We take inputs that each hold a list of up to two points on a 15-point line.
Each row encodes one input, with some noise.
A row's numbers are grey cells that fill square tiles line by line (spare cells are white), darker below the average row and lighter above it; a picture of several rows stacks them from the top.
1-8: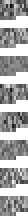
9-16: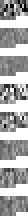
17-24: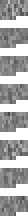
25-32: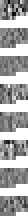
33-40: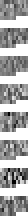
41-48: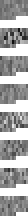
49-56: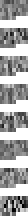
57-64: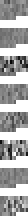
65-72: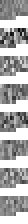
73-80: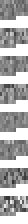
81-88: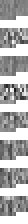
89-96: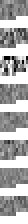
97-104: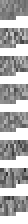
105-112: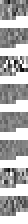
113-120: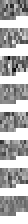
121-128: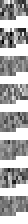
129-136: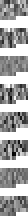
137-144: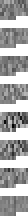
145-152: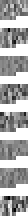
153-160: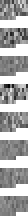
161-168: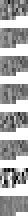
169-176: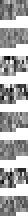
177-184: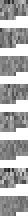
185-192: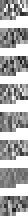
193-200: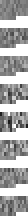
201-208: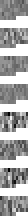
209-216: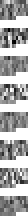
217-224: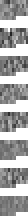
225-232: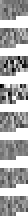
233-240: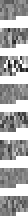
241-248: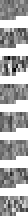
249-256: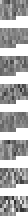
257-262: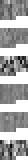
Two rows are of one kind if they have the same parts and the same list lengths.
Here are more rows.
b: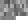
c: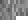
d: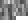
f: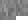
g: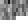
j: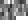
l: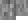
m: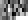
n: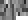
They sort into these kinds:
b, d, f, g, j, l
c, m
n

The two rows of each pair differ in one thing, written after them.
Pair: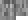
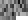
the place on the 15-point line in item 2 of the list
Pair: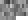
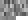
the place on the 15-point line in item 1 of the list
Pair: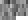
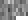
the place on the 15-point line in item 1 of the list
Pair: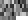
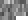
the place on the 15-point line in item 2 of the list
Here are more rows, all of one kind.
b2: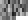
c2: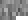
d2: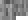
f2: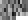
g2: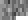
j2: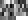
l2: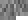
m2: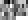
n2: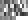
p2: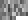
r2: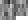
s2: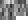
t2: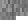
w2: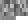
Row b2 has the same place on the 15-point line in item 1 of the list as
j2, n2 and t2.
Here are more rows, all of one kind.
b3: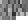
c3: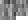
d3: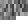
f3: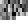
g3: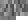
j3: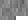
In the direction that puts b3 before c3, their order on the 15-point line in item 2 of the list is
b3, c3, j3, f3, d3, g3.
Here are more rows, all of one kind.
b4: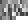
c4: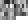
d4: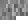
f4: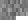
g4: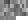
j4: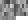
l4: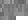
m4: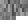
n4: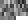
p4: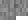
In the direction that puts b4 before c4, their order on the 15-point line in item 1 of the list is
f4, b4, m4, g4, j4, l4, p4, d4, n4, c4.
